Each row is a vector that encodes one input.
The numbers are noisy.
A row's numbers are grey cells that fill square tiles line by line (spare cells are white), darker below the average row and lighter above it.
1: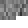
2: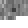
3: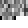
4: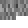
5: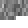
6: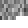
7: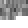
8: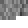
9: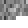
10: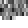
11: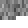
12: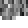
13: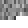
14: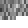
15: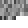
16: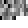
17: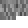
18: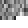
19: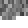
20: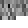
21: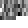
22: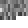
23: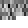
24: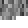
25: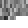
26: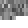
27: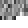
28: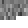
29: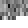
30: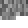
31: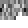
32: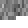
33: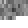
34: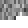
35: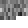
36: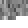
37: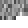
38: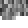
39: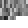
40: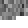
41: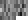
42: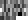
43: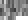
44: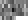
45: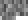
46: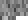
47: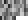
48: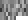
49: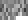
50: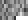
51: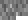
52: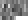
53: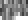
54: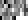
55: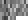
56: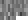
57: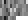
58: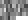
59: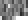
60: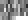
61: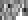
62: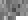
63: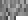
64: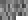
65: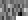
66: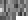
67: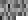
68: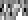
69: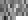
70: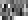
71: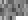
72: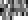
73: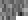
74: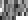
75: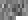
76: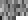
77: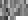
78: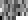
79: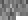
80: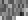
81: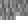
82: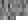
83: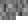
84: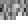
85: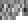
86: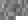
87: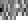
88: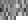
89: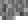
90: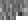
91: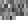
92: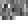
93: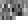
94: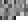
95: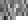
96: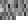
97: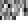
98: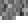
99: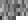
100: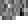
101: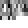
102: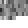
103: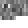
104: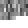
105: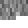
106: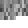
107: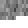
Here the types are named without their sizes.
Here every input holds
either a node of a tree, or a list of points on a line.
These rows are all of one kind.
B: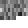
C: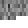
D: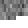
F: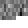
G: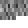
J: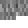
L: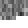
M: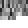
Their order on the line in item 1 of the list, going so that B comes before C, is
L, B, C, D, F, M, J, G.
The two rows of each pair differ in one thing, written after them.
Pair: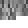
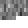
the place on the line in item 1 of the list
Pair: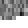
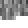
the place on the line in item 1 of the list
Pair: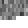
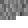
the place on the line in item 1 of the list
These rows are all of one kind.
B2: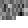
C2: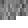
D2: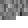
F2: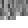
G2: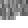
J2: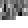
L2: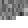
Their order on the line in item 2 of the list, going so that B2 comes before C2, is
J2, B2, L2, G2, F2, D2, C2.
